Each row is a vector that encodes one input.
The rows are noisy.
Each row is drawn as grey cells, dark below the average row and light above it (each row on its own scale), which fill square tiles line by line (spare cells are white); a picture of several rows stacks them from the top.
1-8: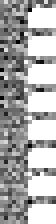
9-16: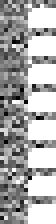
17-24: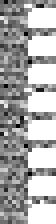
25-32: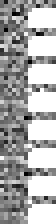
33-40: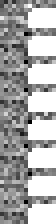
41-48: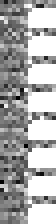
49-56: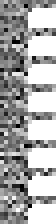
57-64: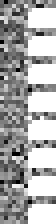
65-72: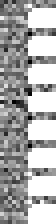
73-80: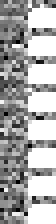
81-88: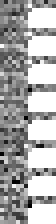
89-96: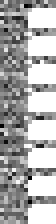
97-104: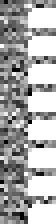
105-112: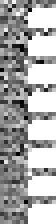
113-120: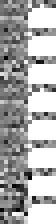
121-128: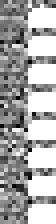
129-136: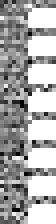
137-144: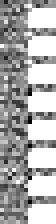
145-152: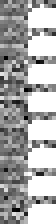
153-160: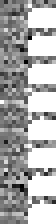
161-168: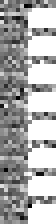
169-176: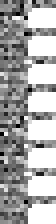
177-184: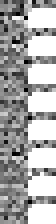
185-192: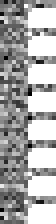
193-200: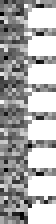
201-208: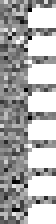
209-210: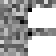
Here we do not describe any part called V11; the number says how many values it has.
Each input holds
either a point on a 5-point circle and a true/false value, or a value of V11.
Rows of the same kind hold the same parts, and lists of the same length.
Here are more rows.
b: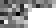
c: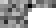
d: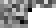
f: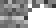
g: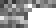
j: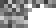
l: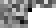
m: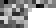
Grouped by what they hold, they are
b, f, g, j, m
c, d, l

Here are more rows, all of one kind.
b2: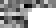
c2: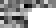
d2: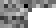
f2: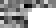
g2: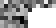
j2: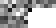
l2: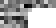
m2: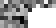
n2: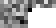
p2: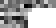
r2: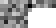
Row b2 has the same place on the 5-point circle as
c2, f2, l2 and p2.
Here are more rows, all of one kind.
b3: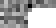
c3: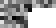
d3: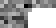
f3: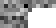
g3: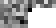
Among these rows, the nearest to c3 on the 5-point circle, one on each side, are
b3 and g3.
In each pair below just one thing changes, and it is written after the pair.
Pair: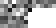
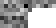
the true/false value
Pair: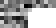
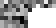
the place on the 5-point circle
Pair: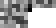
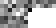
the place on the 5-point circle
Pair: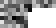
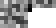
the true/false value
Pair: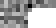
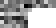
the true/false value
